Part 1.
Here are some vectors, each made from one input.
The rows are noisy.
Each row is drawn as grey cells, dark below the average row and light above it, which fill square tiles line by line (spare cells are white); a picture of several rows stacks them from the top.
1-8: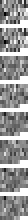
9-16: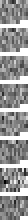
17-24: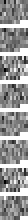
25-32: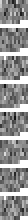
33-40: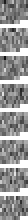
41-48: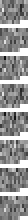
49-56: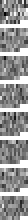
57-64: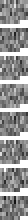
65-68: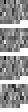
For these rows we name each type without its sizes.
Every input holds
either a fixed value, or four true/false values.
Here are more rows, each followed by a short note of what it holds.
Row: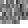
four true/false values
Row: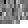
four true/false values
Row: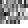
a fixed value
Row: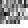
a fixed value
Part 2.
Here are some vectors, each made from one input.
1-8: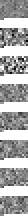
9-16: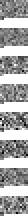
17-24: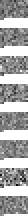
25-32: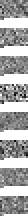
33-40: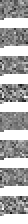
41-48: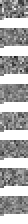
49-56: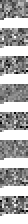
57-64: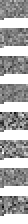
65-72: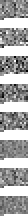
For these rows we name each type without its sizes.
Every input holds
a point on a circle.
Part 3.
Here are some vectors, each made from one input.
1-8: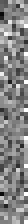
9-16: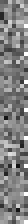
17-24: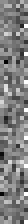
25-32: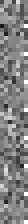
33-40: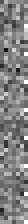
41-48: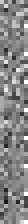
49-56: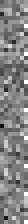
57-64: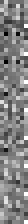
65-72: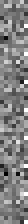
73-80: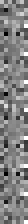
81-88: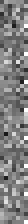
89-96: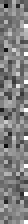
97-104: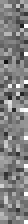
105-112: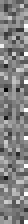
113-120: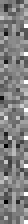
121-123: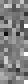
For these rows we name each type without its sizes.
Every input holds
a label.
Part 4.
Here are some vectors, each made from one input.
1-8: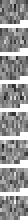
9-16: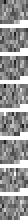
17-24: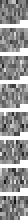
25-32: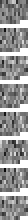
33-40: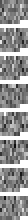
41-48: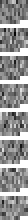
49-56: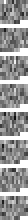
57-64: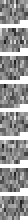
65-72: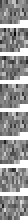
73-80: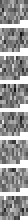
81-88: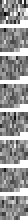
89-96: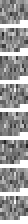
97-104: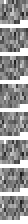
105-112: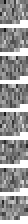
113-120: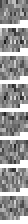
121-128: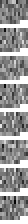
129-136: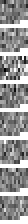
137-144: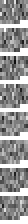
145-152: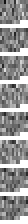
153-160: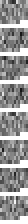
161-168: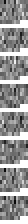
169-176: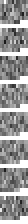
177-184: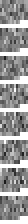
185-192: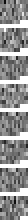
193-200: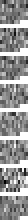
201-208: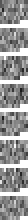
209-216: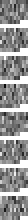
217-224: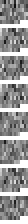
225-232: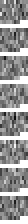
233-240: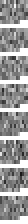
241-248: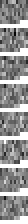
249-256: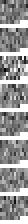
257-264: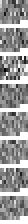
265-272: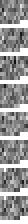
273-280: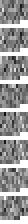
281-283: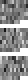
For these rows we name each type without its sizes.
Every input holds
either a fixed value, or four true/false values.
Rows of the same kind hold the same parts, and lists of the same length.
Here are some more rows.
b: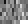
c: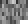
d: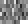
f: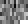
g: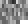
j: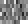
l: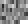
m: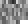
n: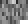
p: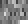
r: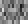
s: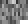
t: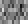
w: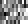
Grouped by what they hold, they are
b, c, d, f, g, j, l, m, n, p, r, s, t
w

